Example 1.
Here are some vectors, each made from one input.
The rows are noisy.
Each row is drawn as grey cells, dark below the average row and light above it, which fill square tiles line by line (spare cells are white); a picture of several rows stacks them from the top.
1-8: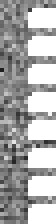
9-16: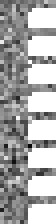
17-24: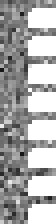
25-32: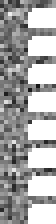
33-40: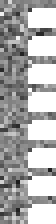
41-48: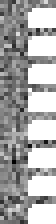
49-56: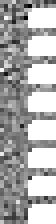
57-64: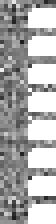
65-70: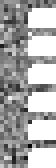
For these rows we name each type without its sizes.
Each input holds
a list of points on a line.
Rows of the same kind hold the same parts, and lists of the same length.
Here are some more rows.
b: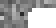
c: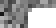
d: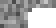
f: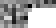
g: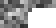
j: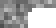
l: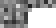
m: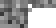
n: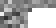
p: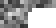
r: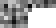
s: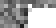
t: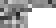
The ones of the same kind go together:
b, j, l, n, r
c, d, f, m, s, t
g, p

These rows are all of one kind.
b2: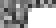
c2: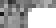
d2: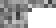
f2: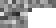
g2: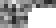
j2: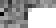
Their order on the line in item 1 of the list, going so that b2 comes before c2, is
g2, b2, j2, c2, d2, f2.
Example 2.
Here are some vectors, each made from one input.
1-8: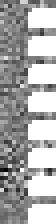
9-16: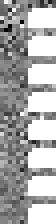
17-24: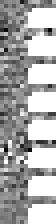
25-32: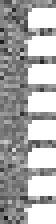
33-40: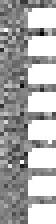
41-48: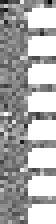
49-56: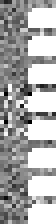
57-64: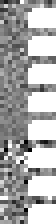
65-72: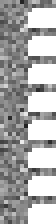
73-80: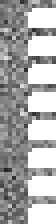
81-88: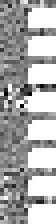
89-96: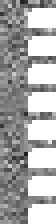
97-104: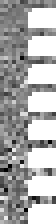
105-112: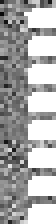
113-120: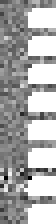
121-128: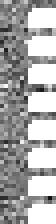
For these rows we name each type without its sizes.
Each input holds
a list of points on a line.
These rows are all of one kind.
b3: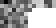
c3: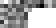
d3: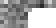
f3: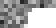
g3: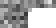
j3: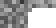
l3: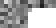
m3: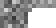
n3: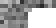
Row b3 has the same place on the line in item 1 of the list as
f3 and m3.
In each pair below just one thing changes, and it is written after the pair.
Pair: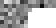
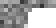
the place on the line in item 1 of the list
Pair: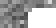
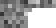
the place on the line in item 2 of the list
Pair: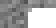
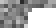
the place on the line in item 1 of the list
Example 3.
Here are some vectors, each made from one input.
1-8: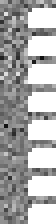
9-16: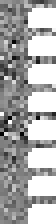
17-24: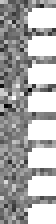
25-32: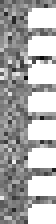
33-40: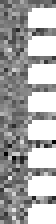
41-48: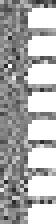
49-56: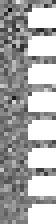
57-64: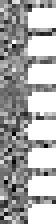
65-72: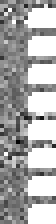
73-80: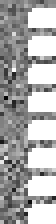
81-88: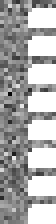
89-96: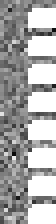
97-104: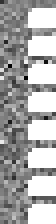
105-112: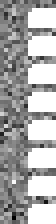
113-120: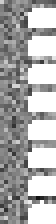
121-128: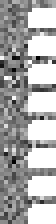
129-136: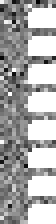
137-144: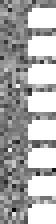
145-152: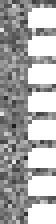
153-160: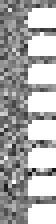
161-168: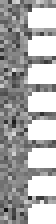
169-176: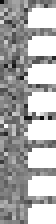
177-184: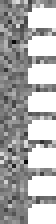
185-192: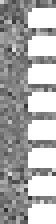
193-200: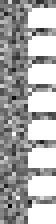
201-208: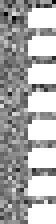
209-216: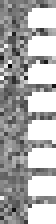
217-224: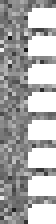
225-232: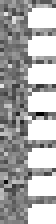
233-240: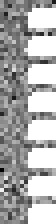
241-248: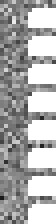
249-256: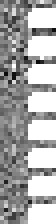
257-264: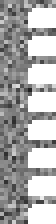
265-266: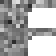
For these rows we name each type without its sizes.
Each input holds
a true/false value, together with either a fixed value, or a node of a tree.
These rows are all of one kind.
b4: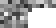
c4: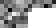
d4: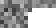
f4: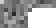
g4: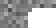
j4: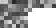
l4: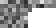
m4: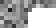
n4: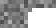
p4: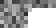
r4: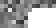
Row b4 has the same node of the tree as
f4 and r4.
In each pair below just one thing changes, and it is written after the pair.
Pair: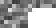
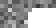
the node of the tree
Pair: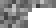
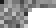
the node of the tree
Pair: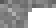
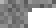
the true/false value
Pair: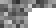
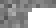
the true/false value
